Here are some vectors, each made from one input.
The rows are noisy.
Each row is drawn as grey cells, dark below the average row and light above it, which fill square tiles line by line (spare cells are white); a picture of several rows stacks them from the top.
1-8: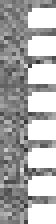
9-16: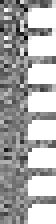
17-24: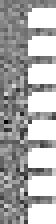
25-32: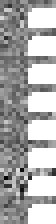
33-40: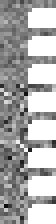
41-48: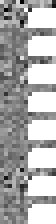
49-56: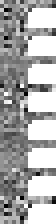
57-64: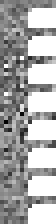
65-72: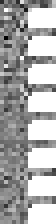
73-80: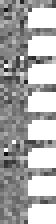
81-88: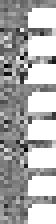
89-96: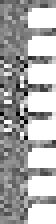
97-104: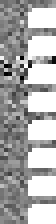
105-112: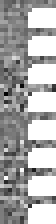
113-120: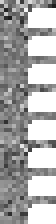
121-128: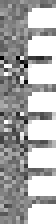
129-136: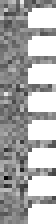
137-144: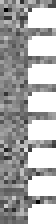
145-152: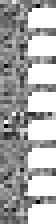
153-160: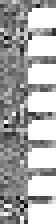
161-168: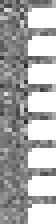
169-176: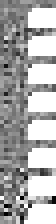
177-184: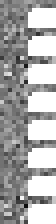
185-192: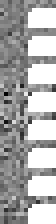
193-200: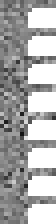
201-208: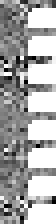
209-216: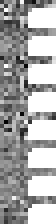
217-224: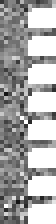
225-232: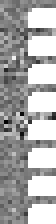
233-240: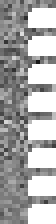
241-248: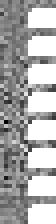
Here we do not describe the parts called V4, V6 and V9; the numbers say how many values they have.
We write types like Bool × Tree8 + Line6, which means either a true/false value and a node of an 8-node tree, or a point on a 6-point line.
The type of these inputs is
(Bool × Bool × Bool + V4) × (Line7 + Line8) + V6 × V9.
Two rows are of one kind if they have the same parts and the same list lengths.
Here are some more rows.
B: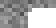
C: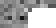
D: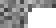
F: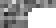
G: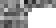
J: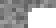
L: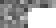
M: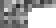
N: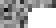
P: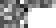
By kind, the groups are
B, J, N
C
D
F, G, M
L, P

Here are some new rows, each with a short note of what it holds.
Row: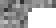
a point on an 8-point line and three true/false values
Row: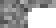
a point on a 7-point line and a value of V4
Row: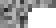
a point on an 8-point line and a value of V4
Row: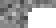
a point on an 8-point line and a value of V4
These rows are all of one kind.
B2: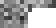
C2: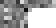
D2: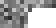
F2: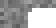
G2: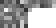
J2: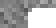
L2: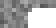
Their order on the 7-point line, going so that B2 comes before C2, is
B2, G2, L2, D2, F2, C2, J2.
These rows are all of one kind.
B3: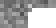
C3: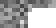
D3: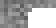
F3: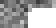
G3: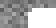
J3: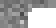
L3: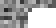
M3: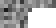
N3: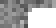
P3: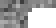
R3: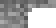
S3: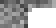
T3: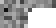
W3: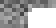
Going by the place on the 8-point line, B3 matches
C3, D3, G3 and T3.
